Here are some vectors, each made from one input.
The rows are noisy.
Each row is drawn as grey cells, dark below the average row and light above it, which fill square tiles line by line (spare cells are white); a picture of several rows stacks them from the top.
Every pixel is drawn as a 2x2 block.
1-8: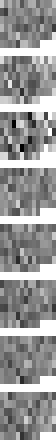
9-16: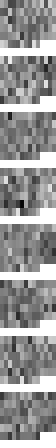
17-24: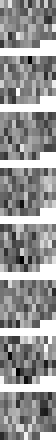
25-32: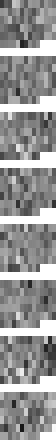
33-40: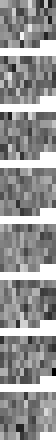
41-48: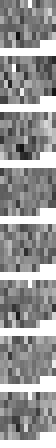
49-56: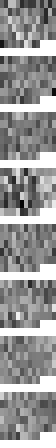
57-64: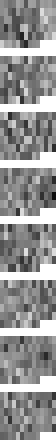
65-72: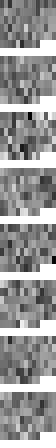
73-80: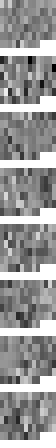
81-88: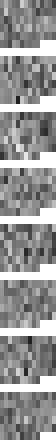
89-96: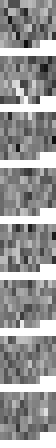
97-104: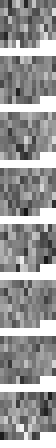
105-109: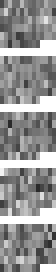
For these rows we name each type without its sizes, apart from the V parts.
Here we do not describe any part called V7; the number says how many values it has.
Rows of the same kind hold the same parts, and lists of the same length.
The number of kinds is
2.
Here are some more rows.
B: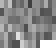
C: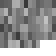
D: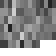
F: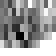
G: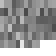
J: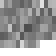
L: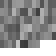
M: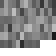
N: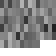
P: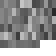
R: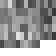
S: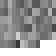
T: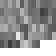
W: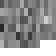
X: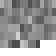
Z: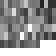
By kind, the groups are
B, C, F, G, J, N, P, S, T, W, X
D, L, M, R, Z

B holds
a point on a circle, a true/false value and a value of V7.
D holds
a true/false value and a value of V7.
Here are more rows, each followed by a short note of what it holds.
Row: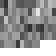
a true/false value and a value of V7
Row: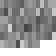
a point on a circle, a true/false value and a value of V7
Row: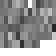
a point on a circle, a true/false value and a value of V7
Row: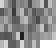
a point on a circle, a true/false value and a value of V7
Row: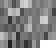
a point on a circle, a true/false value and a value of V7
